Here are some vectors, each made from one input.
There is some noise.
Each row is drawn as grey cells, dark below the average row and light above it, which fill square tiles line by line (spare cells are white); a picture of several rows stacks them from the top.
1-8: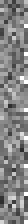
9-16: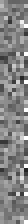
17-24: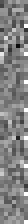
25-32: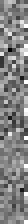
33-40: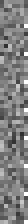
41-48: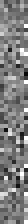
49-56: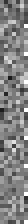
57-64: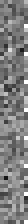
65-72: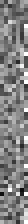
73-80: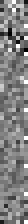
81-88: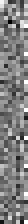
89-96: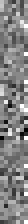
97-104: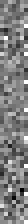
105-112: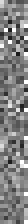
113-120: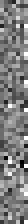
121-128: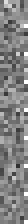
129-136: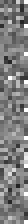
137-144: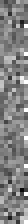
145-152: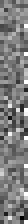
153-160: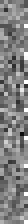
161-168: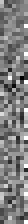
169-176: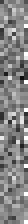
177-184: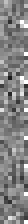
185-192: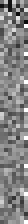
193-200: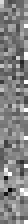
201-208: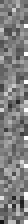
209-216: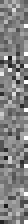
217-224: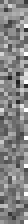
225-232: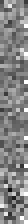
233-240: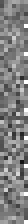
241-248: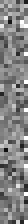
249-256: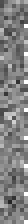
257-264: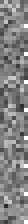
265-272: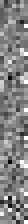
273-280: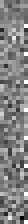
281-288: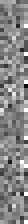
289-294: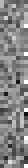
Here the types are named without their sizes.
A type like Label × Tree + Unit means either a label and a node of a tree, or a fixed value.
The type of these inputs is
List(Line).
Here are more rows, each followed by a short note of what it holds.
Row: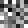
the empty list
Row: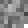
a list of two items
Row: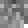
a list of two items
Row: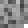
a list of two items
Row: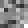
a list of one item
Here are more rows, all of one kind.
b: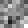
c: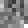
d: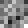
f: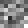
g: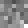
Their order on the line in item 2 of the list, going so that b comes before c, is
g, f, b, d, c.
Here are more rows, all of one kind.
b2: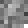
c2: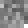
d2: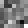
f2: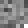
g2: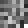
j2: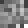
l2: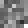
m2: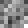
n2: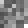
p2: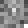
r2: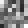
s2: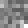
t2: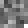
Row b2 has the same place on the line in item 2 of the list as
c2, d2 and p2.
